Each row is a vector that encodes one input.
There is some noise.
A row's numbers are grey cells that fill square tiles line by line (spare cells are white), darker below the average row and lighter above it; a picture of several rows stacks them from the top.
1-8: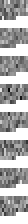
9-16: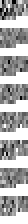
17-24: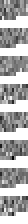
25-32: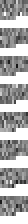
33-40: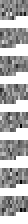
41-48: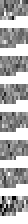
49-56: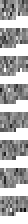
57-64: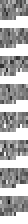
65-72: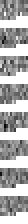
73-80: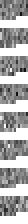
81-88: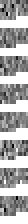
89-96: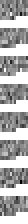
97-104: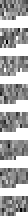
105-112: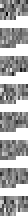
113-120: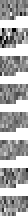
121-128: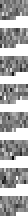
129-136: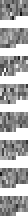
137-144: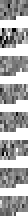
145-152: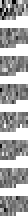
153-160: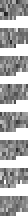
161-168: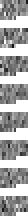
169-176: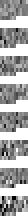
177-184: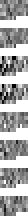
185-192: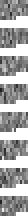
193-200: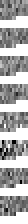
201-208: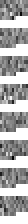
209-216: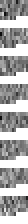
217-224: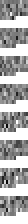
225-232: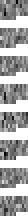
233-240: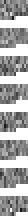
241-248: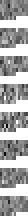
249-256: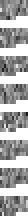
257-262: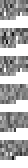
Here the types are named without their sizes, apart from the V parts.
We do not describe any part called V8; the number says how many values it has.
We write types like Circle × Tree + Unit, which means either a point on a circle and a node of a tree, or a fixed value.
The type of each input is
List(Line × (Line + V8)).
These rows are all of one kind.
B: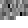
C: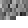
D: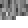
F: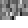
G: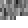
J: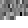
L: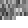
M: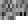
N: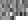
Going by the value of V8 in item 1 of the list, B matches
F, J and N.
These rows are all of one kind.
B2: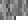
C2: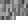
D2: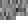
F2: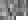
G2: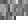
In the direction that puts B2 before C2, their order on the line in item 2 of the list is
B2, F2, D2, C2, G2.
